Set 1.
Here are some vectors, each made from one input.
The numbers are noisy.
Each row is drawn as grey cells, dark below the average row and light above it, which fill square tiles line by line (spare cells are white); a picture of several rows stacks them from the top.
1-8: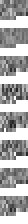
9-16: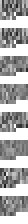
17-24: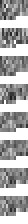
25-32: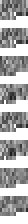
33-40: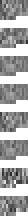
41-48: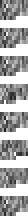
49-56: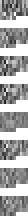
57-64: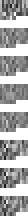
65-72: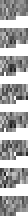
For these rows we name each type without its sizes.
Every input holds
a node of a tree.
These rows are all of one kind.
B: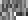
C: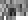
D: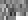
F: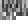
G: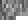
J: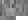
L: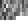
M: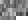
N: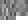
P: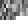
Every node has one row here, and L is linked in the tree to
G and P.
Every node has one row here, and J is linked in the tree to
G, M and N.
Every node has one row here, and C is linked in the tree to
D.
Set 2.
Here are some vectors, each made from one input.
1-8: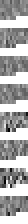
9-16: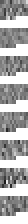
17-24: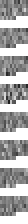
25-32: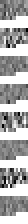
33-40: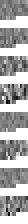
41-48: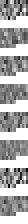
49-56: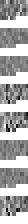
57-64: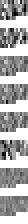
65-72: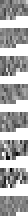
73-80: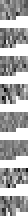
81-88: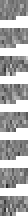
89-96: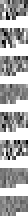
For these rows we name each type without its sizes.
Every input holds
three true/false values.
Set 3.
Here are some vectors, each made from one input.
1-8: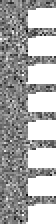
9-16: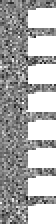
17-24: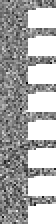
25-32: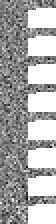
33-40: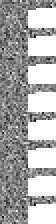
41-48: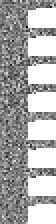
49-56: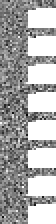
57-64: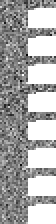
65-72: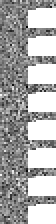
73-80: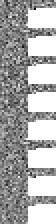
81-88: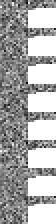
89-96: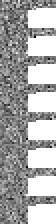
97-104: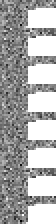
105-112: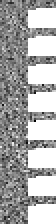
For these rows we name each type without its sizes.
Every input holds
a point on a line.
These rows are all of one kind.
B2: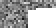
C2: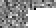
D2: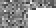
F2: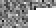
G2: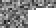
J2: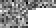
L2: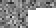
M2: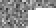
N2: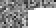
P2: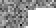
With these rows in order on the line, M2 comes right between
D2 and P2.
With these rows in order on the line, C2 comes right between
D2 and F2.
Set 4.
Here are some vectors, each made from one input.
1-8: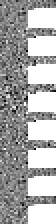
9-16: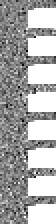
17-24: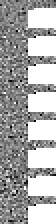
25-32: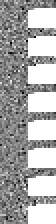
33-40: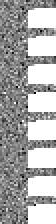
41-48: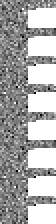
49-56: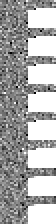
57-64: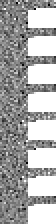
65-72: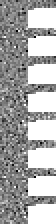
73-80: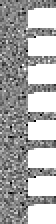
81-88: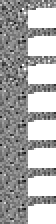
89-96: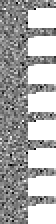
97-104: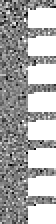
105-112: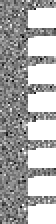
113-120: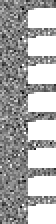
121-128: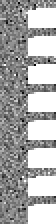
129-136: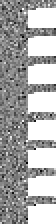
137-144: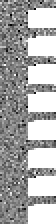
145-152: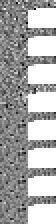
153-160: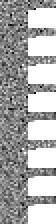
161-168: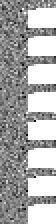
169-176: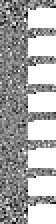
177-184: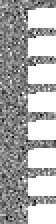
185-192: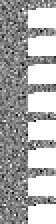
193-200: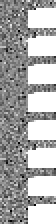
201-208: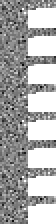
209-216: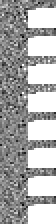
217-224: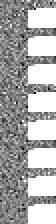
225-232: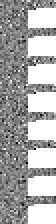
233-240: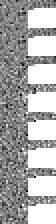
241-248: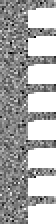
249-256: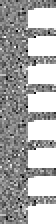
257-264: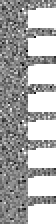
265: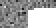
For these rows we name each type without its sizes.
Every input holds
either a fixed value, or a node of a tree.
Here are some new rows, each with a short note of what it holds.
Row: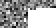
a fixed value
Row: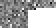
a node of a tree
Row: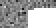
a node of a tree
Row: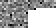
a node of a tree
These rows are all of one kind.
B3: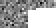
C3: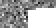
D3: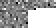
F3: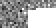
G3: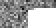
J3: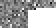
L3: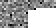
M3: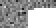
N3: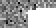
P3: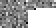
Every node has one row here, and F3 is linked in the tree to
B3 and N3.
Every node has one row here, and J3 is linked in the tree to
B3, C3 and P3.
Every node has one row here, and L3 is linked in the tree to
D3.
